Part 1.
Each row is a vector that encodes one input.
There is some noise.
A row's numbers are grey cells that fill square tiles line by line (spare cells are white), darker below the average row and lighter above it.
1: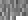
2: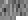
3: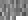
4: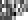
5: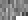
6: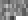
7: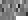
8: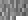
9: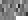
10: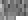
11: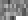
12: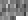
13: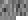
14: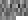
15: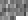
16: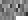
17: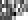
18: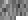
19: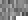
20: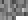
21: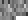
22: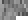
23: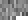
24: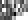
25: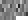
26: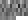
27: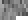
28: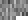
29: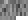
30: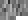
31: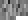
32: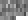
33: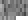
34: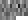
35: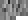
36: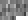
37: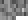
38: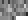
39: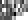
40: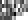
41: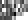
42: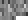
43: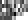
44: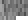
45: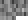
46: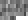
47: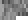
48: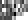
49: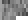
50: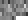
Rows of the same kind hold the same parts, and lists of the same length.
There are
2 kinds of row.
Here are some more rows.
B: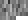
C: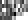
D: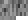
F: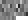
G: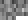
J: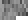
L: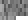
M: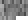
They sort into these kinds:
B, D, F, G, J, L, M
C

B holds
one of 6 labels and a true/false value.
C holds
a fixed value.
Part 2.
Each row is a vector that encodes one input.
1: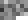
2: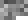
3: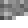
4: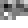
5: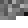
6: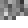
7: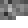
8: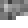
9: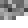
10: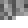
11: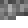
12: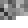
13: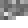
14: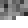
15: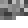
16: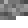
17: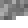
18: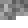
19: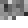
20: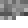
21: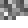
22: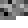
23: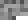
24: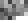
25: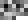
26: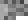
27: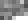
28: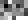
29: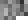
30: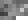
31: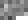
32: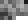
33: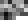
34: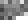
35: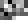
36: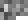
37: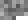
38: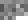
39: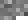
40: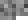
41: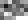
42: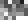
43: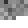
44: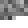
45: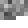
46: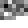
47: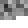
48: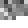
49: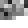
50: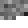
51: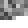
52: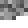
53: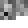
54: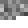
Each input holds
a point on a 7-point line and four true/false values.
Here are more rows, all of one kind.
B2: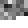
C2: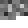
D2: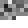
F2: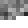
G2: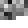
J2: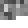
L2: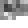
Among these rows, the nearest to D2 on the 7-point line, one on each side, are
B2 and F2.
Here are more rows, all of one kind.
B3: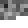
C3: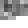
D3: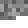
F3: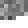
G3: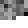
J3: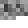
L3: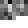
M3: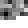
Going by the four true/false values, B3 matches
D3 and F3.
